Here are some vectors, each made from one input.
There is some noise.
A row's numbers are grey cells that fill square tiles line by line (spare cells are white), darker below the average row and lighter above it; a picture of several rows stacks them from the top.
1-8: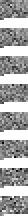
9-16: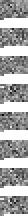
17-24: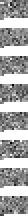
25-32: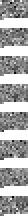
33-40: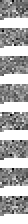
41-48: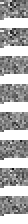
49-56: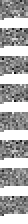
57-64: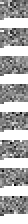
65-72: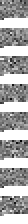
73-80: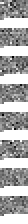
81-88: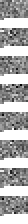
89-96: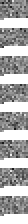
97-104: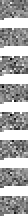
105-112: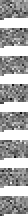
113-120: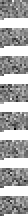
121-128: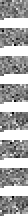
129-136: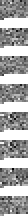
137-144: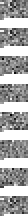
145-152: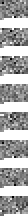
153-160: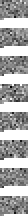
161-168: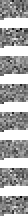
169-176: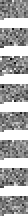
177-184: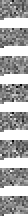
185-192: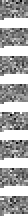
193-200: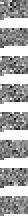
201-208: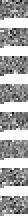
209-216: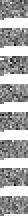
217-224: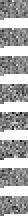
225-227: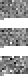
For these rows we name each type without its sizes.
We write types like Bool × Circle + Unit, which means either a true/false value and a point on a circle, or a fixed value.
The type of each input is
Bool × (Tree + Unit).
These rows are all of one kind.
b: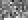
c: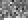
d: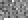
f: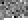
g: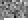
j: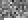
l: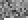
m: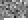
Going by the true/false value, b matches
c and j.
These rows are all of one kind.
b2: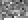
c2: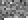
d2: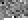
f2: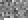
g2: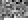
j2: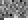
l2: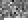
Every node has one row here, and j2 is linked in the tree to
c2.
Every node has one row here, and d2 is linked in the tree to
l2.
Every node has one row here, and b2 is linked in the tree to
f2 and g2.
